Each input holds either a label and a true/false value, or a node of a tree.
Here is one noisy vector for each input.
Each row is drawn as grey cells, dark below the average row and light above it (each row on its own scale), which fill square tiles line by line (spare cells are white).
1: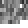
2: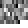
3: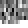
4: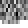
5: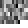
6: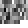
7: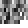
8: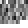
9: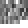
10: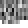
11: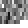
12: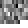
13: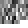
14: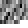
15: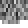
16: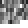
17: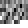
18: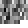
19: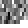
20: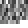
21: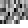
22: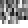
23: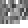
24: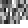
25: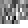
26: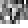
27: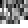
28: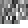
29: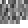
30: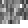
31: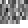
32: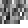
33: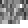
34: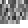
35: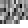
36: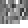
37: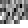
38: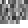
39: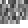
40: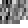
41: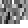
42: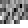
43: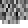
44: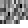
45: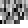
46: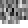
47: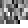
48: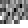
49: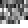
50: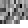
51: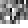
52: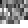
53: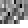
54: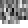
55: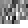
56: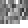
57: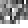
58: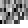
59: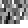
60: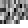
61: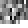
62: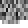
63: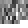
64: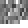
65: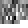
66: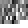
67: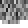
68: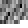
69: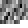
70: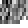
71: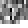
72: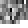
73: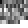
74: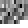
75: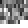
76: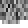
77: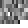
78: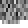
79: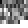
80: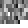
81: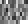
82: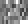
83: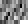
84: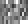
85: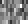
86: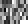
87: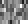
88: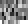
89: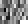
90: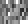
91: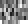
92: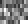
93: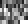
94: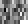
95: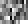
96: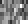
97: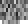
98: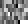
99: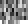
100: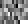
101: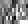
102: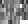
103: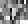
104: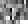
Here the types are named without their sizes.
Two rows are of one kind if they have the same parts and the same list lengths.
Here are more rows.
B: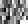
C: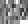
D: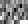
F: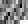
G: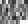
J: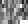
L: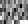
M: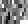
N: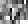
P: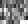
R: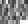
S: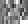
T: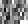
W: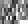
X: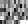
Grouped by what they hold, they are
B, D, F, L, M, T, X
C, G, J, N, P, R, S, W

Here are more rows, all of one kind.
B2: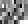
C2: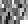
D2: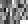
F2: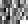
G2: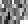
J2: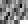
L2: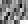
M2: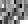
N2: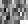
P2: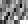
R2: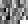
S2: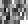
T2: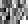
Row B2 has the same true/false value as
J2, L2, M2 and P2.
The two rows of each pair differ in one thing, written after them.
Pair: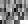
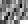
the label
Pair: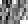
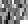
the label
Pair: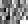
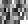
the label
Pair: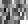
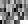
the true/false value
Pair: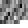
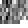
the true/false value
